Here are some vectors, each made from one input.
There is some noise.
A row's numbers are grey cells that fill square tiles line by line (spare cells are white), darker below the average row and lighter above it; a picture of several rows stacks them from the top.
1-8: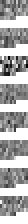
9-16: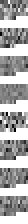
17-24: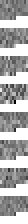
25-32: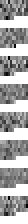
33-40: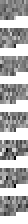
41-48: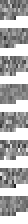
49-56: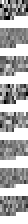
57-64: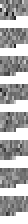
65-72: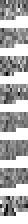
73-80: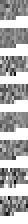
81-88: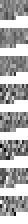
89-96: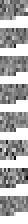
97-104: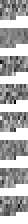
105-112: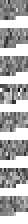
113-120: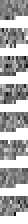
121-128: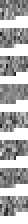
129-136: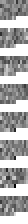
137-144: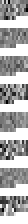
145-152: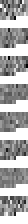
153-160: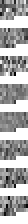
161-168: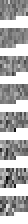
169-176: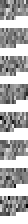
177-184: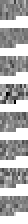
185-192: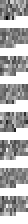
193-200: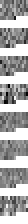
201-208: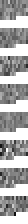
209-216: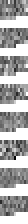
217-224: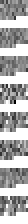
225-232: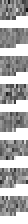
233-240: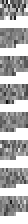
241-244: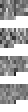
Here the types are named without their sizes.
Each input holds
a label and a point on a line, together with either a label, or a point on a line.
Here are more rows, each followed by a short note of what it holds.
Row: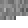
a label and a point on each of two lines
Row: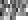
two labels and a point on a line
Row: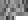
two labels and a point on a line
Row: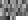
a label and a point on each of two lines
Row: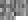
a label and a point on each of two lines
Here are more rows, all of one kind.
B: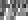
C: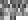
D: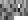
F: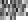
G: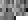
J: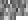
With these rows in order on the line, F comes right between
G and J.
